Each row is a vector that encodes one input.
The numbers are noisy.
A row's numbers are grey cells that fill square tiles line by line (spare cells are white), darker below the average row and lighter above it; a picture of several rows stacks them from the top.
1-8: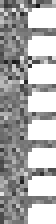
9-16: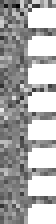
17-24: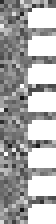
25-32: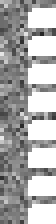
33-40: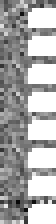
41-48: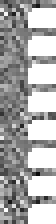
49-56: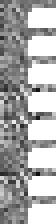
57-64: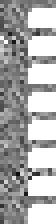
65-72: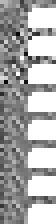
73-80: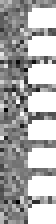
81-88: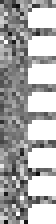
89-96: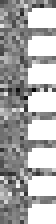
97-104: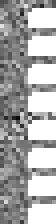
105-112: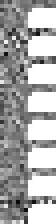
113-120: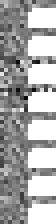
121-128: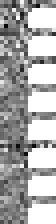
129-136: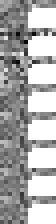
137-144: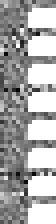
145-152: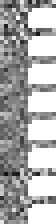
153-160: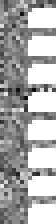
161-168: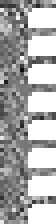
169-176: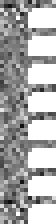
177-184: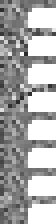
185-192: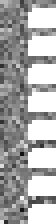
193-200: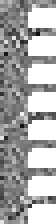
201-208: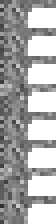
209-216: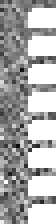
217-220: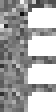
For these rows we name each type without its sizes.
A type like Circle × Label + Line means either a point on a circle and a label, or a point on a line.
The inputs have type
Bool × Bool × Bool × Bool + List(Line).
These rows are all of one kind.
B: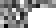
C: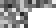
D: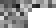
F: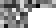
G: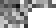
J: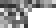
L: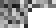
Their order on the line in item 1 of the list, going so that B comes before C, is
B, F, C, J, D, G, L.
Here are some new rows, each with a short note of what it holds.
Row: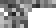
a list of two items
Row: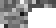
a list of one item
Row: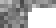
four true/false values
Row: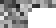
a list of two items
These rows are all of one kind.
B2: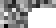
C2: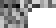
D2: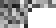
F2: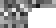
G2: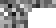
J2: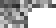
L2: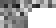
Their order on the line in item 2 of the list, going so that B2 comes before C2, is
B2, G2, F2, L2, C2, D2, J2.
